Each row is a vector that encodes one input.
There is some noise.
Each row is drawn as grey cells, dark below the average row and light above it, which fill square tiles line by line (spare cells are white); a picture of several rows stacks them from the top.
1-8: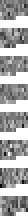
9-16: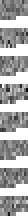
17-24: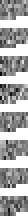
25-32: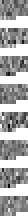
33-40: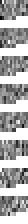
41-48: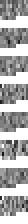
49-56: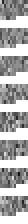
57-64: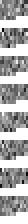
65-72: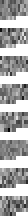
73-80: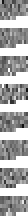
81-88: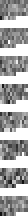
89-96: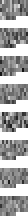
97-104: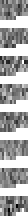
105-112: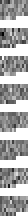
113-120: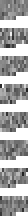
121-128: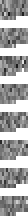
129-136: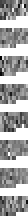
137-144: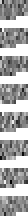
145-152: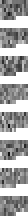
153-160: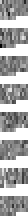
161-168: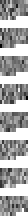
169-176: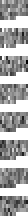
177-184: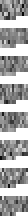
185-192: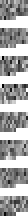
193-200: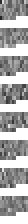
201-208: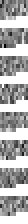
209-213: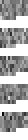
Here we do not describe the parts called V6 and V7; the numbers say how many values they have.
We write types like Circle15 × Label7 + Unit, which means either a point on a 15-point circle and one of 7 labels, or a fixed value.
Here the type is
List3(Line9) × V6 + Tree9 × V7.
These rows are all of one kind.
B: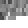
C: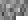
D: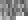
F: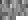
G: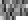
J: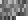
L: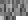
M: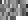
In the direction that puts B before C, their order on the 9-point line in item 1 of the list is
D, F, B, M, J, C, G, L.
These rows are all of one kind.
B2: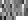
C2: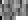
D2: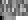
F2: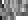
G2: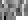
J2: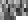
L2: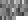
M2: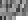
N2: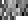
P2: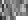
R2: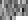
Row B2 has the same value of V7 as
M2, N2 and R2.
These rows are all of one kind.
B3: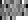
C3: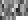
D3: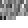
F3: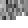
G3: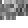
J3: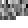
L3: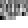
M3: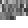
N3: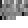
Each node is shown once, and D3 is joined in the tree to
L3.
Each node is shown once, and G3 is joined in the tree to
C3.
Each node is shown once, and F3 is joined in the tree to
J3 and L3.
